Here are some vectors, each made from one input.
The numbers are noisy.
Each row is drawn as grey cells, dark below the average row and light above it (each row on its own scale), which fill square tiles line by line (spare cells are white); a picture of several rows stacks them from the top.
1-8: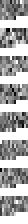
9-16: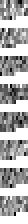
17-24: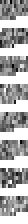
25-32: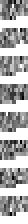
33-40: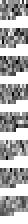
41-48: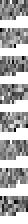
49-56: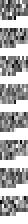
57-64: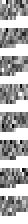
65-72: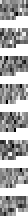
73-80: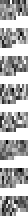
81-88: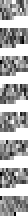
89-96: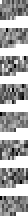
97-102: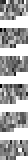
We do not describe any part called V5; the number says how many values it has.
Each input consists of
a value of V5, together with either one of 7 labels, or a node of a 7-node tree.
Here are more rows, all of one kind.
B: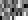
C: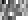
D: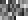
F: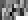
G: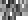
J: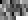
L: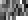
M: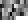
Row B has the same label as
C and G.
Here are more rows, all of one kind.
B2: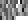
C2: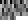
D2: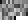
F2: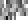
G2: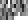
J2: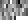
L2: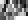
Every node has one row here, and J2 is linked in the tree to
D2 and L2.
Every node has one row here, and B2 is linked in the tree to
C2.
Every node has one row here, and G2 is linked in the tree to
F2.
